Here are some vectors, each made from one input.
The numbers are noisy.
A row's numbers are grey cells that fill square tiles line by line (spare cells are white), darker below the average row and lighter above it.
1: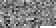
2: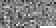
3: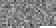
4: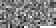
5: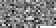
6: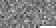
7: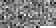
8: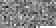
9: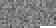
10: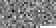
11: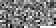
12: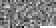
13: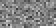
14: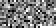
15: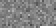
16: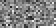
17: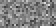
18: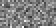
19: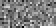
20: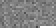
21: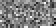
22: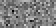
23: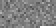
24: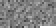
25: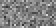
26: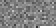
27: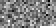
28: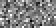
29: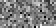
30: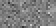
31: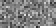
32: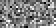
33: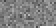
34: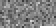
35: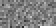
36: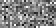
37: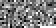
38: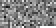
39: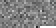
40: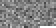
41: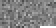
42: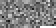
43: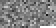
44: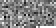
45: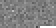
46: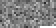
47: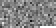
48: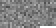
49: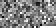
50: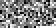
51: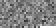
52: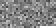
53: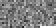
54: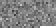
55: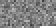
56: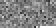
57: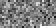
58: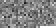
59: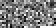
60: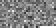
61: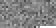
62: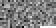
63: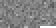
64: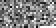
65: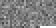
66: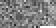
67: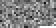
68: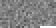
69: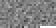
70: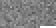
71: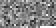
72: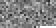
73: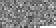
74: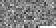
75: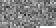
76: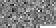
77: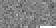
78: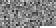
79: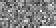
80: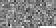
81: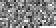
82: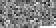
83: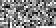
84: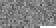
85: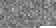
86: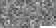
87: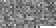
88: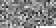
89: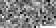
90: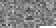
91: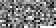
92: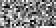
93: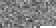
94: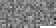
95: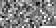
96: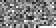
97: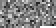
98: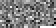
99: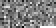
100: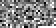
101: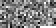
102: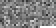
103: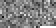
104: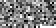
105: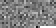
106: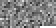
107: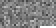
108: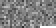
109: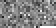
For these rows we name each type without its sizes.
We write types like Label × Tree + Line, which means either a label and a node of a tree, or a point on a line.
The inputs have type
Bool × Tree + Label.
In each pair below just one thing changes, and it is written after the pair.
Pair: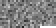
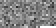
the node of the tree
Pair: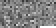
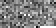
the node of the tree
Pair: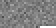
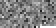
the true/false value
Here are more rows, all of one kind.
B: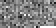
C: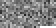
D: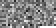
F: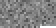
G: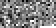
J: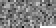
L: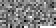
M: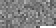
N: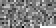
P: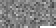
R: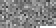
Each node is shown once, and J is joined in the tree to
D, G and P.
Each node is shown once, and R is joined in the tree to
N.
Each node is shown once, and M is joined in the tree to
N.
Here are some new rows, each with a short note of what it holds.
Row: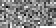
a node of a tree and a true/false value
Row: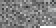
a label
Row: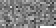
a node of a tree and a true/false value
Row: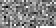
a node of a tree and a true/false value
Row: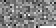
a node of a tree and a true/false value
